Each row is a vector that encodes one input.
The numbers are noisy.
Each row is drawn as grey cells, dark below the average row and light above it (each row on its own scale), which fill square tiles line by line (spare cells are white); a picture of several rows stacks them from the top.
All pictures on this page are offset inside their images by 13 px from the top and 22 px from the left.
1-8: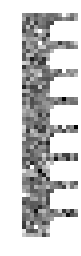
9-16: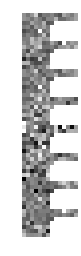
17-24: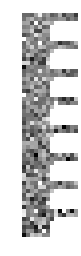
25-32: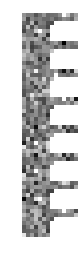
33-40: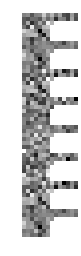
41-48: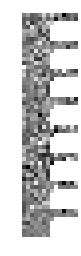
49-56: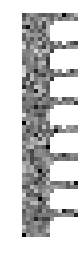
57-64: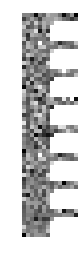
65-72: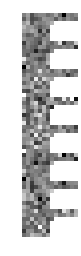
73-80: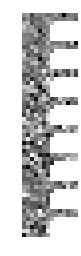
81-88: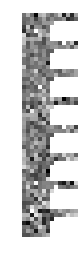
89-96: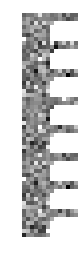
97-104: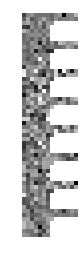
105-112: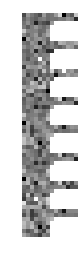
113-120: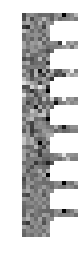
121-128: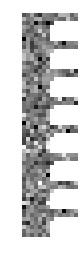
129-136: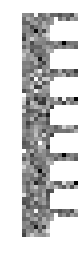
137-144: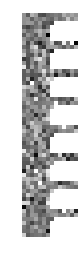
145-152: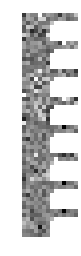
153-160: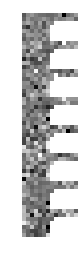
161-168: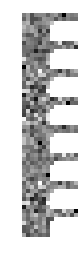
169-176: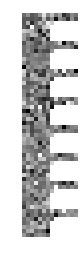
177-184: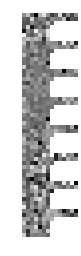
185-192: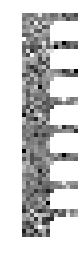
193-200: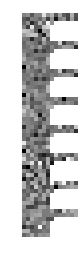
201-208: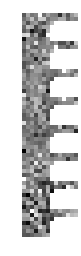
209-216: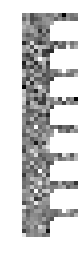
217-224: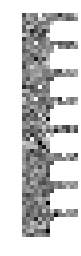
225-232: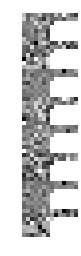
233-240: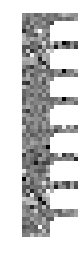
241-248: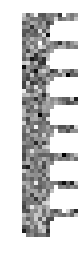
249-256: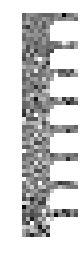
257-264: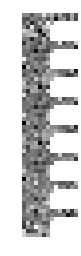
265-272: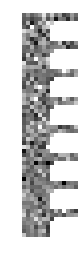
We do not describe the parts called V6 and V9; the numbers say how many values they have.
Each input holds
a value of V9, together with either a point on an 8-point line and a true/false value, or a value of V6.
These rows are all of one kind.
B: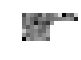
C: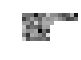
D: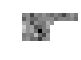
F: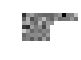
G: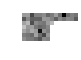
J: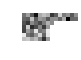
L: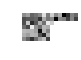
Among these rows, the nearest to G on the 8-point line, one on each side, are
J and L.
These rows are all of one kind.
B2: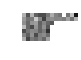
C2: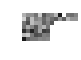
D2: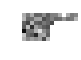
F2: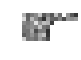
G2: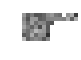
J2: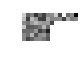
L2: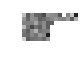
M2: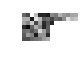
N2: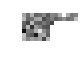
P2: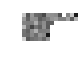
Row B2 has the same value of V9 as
G2, J2, L2 and P2.
